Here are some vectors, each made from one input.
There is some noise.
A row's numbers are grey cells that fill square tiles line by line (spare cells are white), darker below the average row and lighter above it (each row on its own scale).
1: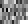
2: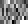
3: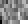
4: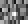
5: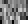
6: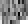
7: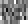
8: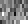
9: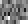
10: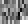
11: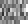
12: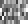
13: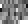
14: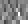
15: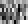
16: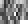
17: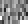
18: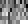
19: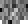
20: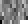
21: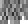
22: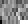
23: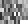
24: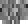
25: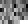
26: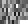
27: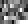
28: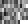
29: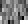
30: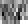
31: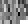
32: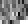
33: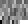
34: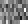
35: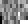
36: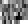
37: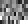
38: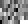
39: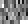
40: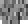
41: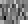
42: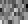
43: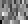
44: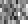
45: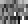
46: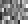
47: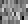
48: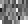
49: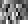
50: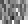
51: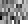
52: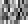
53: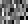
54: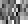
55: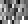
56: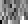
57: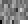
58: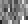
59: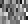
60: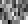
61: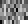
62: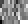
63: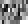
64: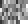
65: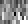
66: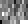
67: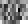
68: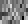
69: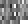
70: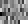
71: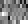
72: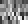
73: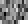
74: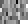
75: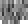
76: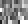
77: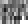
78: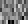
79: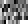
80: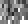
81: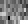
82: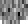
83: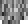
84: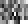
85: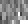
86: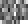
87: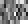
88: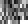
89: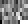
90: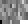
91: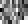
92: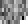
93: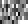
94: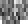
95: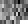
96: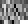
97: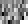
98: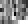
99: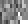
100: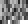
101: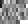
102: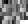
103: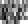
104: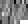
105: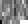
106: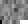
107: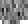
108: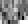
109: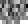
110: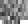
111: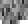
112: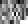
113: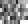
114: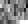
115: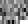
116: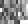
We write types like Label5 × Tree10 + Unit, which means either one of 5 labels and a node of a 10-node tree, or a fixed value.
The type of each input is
(Circle9 + Unit) × Label5.
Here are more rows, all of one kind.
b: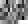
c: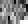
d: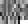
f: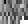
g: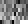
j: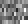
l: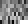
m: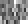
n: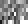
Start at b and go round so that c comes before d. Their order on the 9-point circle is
b, m, g, f, j, c, d, n, l.
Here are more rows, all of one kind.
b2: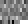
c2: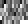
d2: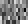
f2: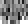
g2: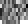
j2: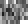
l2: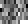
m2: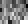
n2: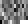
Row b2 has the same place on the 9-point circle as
f2, g2 and j2.
